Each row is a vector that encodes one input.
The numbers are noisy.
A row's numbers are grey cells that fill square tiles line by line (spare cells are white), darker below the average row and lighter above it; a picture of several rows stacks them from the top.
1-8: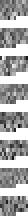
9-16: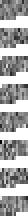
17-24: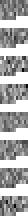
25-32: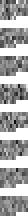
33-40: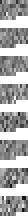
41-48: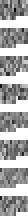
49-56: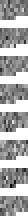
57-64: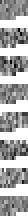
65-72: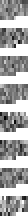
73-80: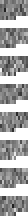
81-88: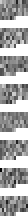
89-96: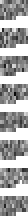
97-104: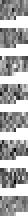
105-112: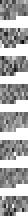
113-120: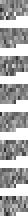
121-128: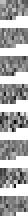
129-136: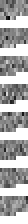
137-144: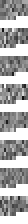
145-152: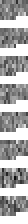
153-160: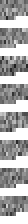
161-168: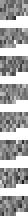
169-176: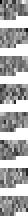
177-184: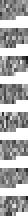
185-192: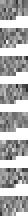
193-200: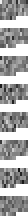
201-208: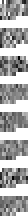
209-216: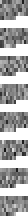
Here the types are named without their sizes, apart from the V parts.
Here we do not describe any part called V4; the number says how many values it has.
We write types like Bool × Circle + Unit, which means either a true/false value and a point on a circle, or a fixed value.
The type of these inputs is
Bool × V4 × V4 + List(Line).
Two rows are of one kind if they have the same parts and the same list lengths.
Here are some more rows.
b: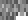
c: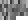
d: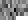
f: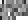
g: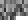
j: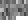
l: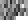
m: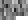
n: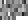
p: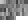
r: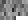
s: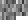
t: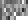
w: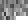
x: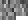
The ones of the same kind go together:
b, x
c, d, l, m
f, n
g, j, s
p, r, t, w

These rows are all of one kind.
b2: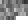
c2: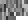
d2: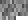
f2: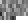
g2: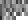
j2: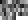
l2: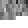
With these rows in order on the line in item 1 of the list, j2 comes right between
b2 and d2.
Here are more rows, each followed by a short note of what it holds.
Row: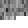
a list of one item
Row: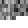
a true/false value and two values of V4
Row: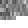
a list of three items
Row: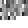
the empty list
